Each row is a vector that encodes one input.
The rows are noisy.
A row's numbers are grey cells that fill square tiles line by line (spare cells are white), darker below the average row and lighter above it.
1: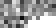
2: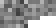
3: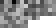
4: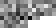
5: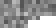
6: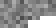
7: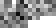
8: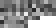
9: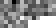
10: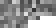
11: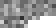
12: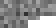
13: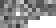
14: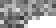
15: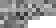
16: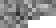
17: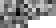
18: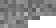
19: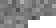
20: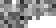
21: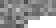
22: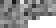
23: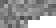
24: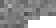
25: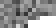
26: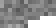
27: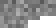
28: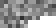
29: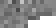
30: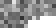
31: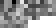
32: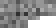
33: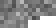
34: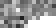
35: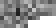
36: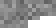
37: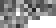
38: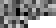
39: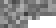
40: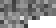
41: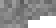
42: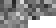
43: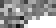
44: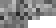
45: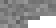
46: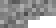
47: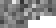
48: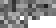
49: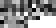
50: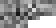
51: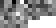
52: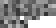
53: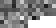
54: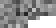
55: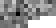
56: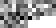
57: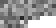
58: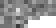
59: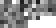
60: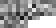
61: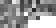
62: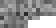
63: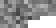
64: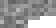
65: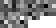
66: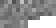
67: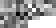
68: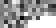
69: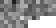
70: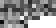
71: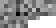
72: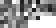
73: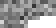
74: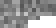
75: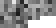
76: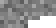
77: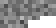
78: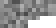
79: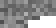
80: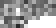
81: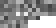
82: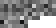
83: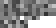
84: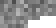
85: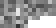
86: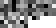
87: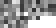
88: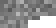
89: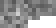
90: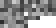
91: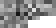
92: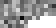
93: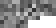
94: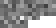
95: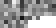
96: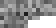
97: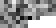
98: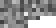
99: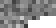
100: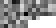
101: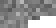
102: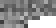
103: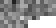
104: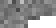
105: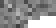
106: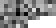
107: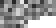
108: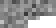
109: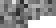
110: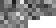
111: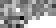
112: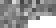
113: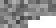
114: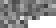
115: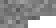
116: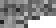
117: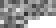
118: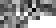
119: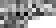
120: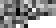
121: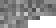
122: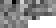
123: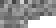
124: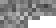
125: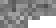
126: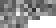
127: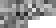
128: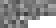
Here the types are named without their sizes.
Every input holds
a point on a line.
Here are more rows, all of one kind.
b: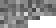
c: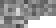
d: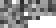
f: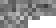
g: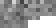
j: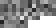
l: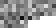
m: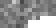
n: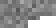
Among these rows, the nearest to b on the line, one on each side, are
d and n.
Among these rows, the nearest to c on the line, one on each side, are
d and f.
